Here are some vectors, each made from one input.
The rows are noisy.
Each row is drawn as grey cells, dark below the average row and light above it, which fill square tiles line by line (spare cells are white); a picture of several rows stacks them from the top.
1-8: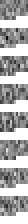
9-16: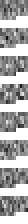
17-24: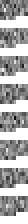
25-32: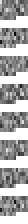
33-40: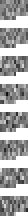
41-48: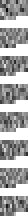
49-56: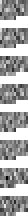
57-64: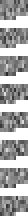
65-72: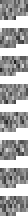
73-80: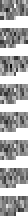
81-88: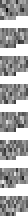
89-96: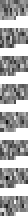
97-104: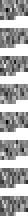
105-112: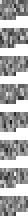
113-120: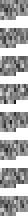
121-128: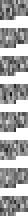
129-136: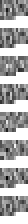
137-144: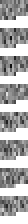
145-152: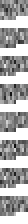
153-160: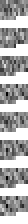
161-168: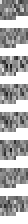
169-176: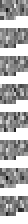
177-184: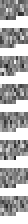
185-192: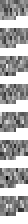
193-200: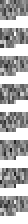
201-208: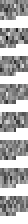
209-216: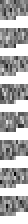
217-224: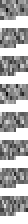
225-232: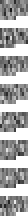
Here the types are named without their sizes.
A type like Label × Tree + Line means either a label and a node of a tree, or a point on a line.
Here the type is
Circle.
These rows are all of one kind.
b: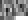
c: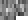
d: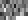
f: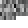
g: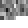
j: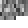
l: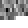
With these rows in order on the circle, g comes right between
c and l.
